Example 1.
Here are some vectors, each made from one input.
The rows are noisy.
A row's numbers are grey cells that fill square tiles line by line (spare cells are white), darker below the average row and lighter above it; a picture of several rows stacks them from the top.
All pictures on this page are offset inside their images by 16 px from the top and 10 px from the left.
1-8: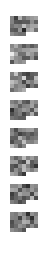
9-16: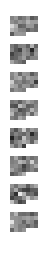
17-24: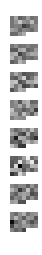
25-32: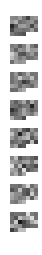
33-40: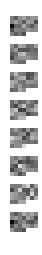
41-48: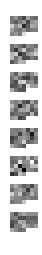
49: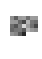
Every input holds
one of 4 labels and a true/false value.
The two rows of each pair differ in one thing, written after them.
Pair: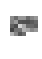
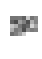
the true/false value
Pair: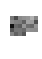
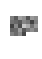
the label
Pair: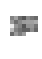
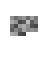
the true/false value
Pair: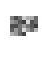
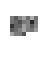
the label
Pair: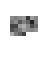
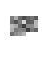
the true/false value
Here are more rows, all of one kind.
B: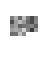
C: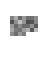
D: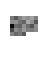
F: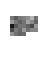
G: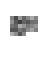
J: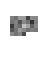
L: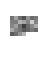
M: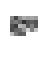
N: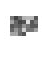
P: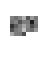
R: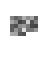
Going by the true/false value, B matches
C and L.
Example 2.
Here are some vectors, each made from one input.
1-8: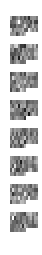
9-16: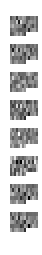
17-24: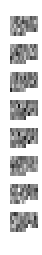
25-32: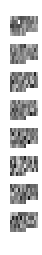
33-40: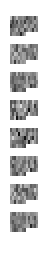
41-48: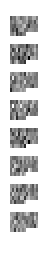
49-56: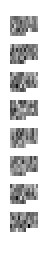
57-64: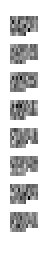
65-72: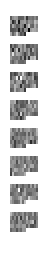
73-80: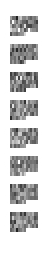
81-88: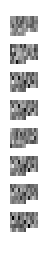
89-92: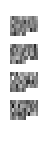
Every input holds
a point on each of two 8-point lines, together with either a fixed value, or a node of an 11-node tree.
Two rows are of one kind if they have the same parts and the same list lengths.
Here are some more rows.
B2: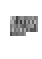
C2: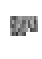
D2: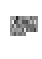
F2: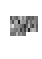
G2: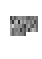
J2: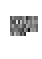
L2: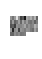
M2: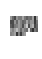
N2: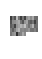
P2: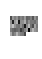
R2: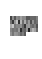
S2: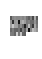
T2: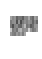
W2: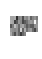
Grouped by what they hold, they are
B2, C2, D2, L2, M2, N2, T2, W2
F2, G2, J2, P2, R2, S2

